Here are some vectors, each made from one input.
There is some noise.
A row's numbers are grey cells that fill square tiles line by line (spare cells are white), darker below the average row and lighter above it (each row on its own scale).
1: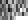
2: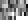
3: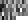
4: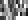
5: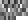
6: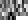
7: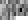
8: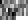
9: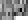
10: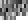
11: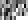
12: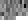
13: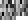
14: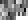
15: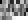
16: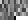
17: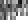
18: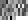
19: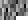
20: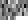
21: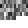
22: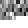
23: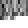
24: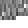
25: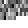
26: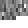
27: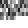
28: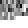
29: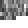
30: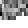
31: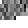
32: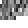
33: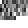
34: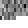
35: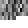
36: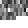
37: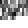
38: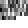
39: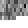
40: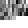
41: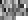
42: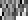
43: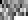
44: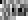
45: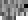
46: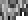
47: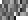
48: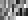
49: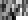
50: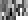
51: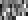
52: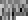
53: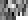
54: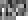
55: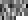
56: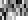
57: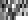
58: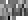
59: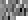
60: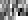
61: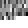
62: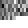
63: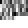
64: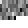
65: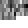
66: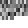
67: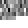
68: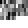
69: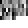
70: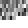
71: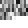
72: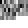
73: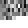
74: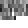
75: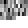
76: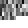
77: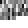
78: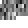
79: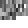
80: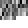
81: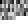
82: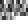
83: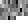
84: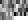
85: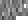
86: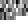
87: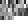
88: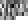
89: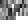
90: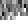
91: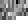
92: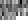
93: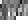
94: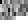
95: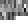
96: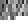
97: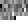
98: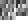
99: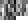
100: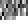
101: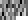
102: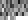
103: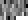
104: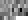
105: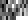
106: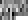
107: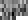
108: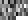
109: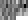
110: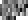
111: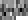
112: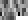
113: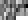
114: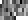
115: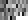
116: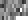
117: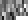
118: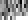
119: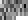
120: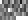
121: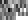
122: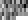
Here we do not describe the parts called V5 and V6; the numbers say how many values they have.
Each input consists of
a point on an 8-point circle and a value of V6, together with either a node of an 8-node tree, or a value of V5.
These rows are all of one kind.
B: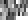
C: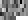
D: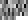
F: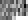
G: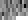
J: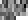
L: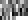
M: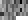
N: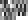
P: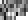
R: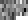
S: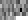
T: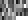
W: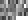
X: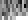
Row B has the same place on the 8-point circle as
G, J, L and P.
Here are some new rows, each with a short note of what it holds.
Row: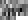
a point on an 8-point circle, a value of V5 and a value of V6
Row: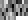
a point on an 8-point circle, a value of V5 and a value of V6
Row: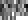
a point on an 8-point circle, a node of an 8-node tree and a value of V6
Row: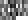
a point on an 8-point circle, a node of an 8-node tree and a value of V6
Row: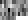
a point on an 8-point circle, a value of V5 and a value of V6
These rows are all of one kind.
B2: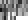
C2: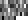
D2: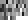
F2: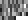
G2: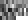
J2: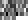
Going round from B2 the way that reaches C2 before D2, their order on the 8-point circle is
B2, J2, C2, F2, D2, G2.
